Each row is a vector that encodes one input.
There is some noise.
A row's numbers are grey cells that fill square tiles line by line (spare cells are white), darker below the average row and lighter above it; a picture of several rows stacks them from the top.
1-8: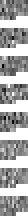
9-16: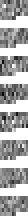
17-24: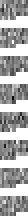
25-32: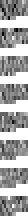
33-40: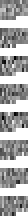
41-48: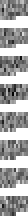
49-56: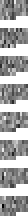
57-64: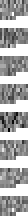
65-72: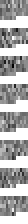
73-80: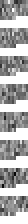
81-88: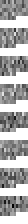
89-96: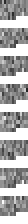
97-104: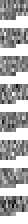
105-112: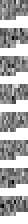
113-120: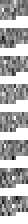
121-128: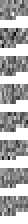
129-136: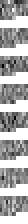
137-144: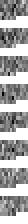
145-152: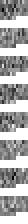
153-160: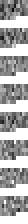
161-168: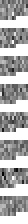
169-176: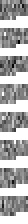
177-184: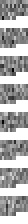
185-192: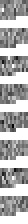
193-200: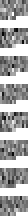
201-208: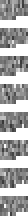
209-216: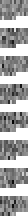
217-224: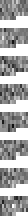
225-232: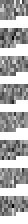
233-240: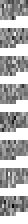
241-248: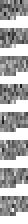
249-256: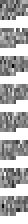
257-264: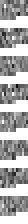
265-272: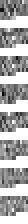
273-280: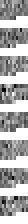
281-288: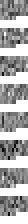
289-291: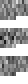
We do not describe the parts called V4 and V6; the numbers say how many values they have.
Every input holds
a true/false value and a value of V6, together with a list of up to two items, each either a point on a 7-point line, or a value of V4.
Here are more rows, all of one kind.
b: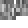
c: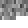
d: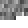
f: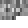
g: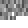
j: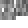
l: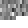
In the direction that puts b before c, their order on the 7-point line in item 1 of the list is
g, l, b, f, j, c, d.
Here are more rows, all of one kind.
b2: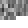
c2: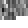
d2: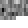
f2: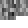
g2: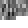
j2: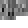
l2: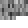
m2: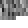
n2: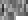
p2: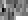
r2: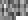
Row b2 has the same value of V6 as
c2, g2 and j2.
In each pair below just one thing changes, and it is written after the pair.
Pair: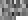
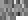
the value of V4 in item 1 of the list
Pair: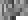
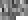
the value of V4 in item 1 of the list
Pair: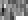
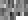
the value of V6
